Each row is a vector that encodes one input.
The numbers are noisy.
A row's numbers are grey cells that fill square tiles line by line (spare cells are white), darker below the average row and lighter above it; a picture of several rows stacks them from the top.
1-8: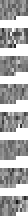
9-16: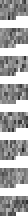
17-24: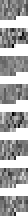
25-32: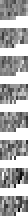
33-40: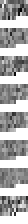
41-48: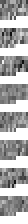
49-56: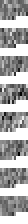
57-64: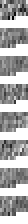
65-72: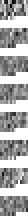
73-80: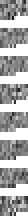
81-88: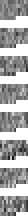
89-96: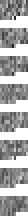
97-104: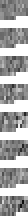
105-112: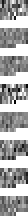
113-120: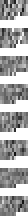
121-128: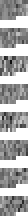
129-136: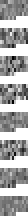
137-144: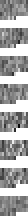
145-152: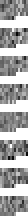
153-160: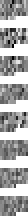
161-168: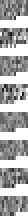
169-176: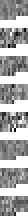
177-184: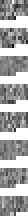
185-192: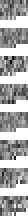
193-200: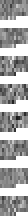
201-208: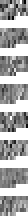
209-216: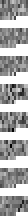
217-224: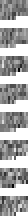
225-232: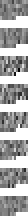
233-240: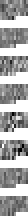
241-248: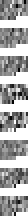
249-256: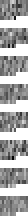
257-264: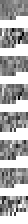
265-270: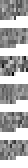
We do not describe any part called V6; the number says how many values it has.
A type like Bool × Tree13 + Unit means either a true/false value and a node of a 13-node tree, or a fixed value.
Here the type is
Bool × Label7 + Line5 + (Line7 + V6) × Tree9.
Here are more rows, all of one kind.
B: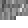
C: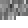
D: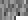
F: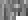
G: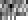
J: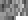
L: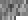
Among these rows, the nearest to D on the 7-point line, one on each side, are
F and G.
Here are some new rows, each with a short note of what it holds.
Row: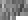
one of 7 labels and a true/false value
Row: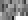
a node of a 9-node tree and a value of V6
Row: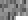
one of 7 labels and a true/false value
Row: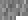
a point on a 7-point line and a node of a 9-node tree
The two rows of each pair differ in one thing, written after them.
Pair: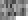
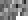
the label
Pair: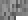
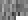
the label
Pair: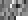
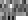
the true/false value
